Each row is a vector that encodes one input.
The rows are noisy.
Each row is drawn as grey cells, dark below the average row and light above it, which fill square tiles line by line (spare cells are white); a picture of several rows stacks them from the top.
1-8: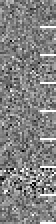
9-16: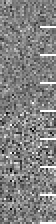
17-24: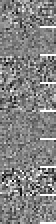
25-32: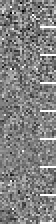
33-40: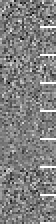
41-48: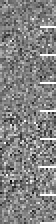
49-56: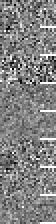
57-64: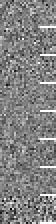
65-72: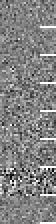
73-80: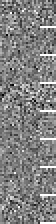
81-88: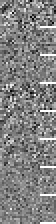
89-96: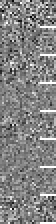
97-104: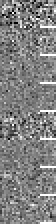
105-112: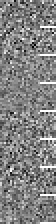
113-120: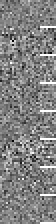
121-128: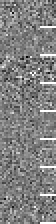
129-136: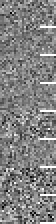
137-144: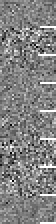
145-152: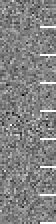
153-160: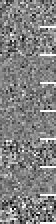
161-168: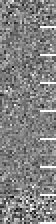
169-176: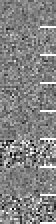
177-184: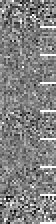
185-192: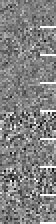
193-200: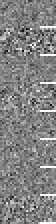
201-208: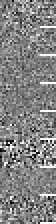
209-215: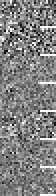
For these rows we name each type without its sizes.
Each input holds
a point on a circle, together with either a fixed value, or four true/false values.
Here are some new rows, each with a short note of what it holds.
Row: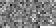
a point on a circle and four true/false values
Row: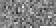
a point on a circle and four true/false values
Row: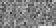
a point on a circle
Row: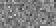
a point on a circle
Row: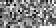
a point on a circle
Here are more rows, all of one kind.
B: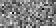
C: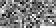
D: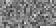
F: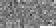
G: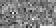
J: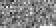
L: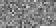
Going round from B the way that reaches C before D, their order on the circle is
B, G, L, C, J, F, D.
